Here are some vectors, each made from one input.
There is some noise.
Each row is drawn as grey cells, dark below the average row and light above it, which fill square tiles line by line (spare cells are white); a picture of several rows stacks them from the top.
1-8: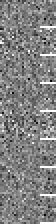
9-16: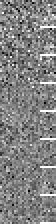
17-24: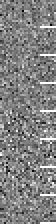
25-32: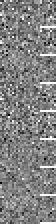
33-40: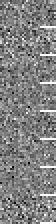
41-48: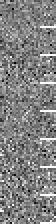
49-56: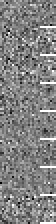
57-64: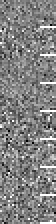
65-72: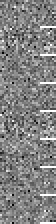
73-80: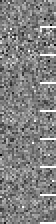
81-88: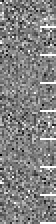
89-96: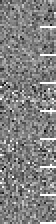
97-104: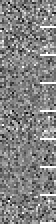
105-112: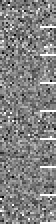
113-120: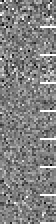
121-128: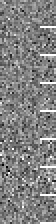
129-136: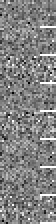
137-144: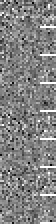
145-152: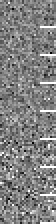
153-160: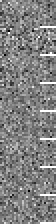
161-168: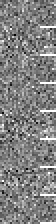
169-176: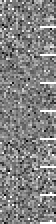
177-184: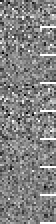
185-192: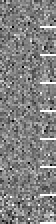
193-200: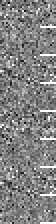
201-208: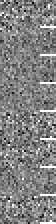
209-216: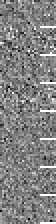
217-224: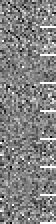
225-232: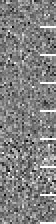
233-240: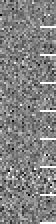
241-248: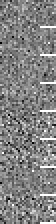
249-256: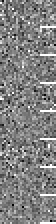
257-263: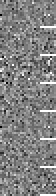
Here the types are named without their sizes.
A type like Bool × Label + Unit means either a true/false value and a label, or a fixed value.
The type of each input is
(Bool × Bool × Bool + Label × (Tree + Unit)) × Tree.
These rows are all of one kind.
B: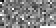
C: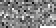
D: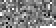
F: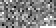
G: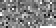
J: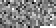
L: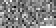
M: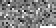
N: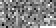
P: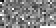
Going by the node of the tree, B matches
C, G, M and P.
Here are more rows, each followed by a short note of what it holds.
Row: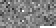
a label and a node of a tree
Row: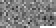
a label and a node of each of two trees
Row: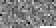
a label and a node of a tree
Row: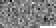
a label and a node of a tree
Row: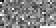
a node of a tree and three true/false values
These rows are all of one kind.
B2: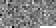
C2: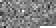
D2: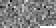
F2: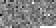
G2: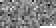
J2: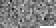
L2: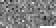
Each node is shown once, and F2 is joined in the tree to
B2 and L2.
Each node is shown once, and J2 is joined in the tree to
D2 and L2.
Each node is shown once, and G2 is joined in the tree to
C2.
